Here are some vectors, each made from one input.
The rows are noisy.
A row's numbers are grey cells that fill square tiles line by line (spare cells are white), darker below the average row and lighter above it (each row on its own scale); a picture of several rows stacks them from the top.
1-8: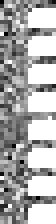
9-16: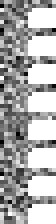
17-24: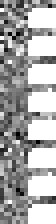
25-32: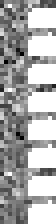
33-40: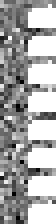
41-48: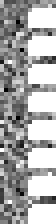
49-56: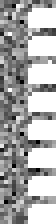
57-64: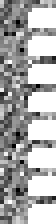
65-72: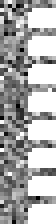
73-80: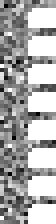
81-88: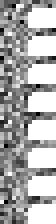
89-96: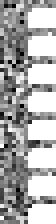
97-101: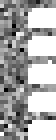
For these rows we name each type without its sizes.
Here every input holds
either a point on a line and a true/false value, or a node of a tree.
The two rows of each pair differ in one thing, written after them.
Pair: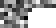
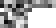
the place on the line
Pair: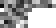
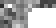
the true/false value
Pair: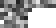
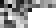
the place on the line
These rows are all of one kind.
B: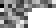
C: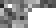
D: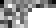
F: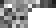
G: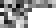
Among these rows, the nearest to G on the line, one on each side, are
B and D.
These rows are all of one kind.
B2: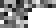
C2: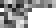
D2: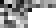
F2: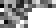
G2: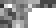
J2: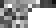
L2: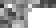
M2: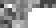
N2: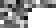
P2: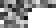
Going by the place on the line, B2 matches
J2, N2 and P2.
